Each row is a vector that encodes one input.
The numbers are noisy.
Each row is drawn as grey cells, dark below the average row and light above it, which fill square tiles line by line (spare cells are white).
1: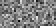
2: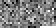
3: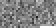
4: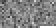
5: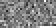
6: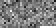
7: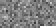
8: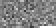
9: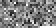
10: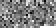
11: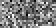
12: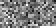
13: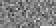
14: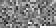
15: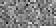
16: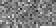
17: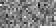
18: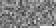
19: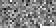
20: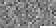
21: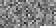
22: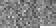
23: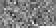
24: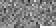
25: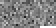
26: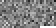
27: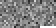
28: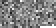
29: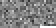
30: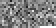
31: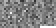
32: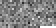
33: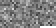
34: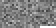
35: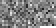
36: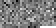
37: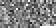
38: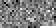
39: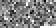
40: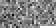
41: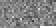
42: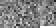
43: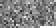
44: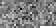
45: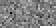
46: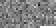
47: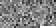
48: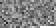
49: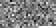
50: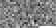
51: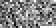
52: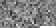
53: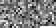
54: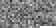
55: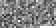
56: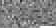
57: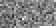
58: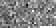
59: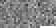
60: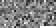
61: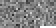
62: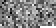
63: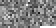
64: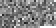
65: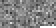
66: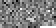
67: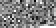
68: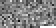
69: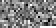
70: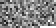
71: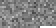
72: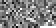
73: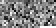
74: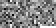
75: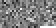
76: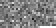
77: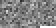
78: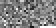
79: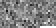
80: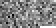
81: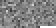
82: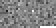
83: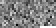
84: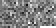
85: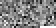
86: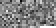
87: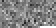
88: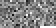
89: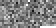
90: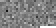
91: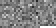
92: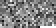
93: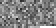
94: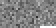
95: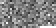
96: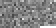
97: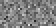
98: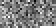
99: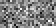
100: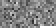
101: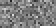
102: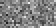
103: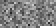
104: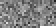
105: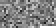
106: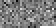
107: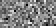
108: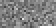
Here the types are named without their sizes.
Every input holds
a list of points on a line.
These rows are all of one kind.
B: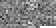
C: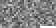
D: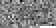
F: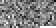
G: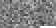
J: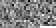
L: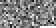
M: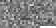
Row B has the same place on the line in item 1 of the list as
G and M.
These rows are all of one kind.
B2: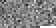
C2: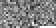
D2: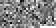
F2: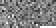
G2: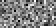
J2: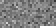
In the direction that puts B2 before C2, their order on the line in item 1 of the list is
J2, D2, F2, G2, B2, C2.
